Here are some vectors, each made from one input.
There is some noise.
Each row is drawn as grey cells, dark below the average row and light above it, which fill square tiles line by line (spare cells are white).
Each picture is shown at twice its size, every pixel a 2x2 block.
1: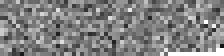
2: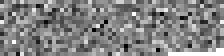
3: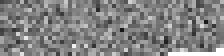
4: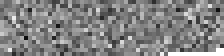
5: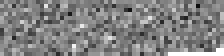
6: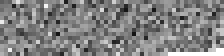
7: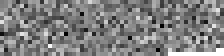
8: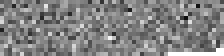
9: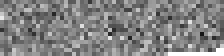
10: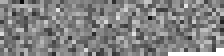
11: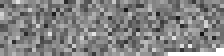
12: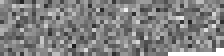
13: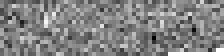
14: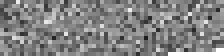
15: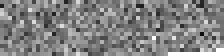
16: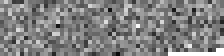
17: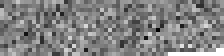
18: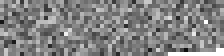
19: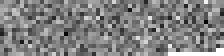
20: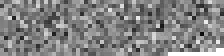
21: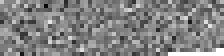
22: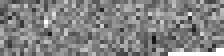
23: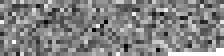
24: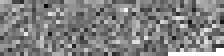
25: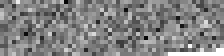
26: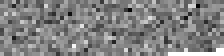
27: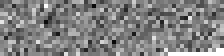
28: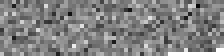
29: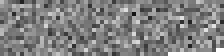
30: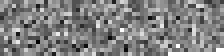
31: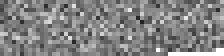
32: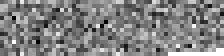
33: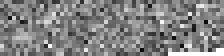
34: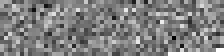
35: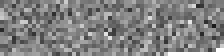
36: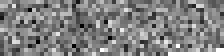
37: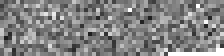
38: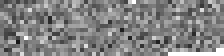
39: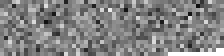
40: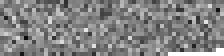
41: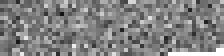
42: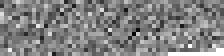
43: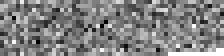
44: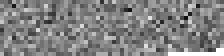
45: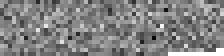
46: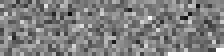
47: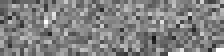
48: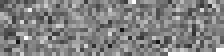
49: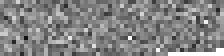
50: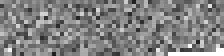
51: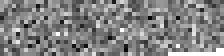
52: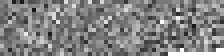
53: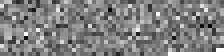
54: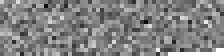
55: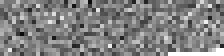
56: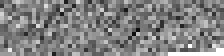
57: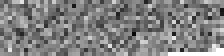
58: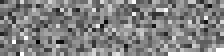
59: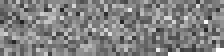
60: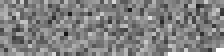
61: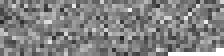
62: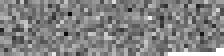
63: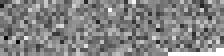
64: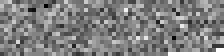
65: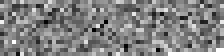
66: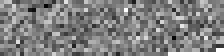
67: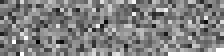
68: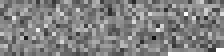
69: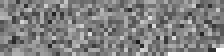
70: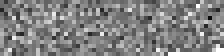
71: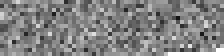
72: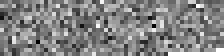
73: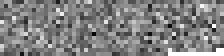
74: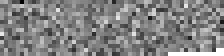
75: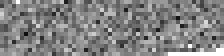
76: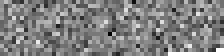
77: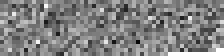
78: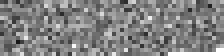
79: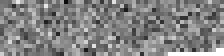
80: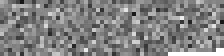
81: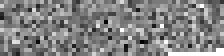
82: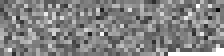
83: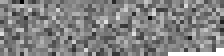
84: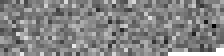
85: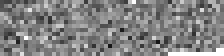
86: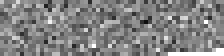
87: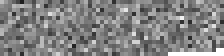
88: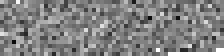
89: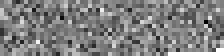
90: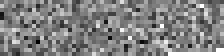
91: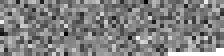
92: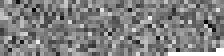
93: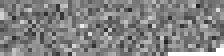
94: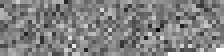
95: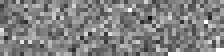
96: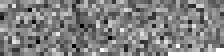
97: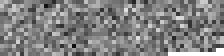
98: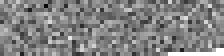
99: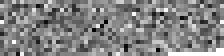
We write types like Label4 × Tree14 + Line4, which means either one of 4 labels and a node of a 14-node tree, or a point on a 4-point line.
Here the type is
Bool × Label4 × List3(Line5).
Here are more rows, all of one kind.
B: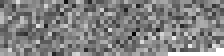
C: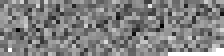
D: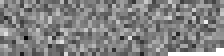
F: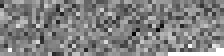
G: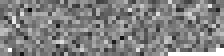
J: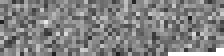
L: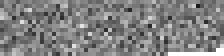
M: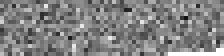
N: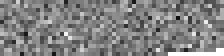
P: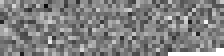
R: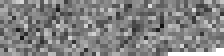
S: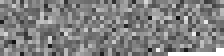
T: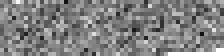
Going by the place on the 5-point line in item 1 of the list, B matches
C, F and G.
